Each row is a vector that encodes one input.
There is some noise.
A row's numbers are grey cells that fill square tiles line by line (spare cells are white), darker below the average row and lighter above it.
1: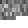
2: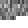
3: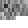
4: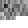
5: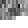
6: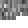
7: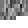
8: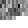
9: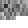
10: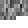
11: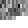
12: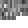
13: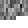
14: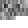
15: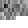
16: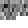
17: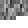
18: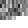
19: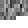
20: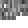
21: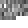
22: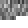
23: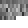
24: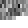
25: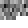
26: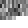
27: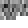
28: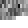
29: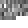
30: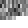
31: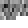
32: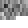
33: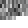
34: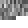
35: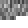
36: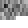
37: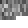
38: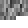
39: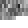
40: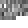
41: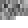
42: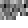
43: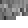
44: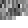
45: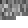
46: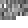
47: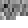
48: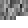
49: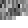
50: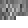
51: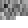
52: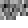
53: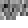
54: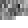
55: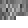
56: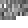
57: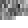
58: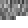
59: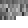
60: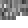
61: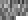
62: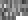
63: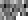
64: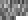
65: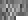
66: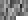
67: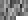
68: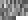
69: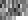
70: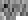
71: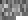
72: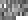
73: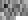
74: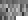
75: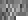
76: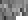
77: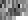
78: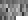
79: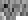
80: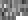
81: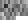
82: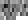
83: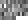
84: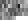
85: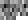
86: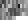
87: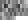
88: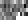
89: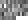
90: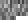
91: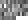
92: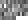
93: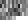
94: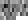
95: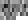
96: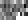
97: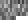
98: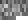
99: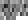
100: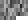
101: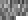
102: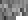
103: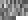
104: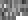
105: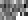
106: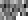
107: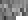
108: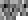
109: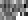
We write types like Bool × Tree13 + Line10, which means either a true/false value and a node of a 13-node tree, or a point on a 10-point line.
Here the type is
Circle9 + Line11.
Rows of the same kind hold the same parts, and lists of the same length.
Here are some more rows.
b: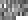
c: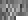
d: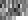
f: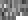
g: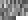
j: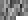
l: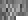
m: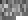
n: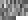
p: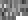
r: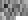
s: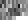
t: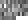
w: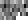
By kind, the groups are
b, c, f, g, j, l, m, n, p, t
d, r, s, w

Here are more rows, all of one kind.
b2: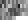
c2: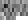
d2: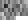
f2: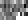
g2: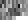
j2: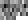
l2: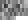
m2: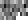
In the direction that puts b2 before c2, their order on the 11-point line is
g2, b2, l2, d2, c2, j2, m2, f2.
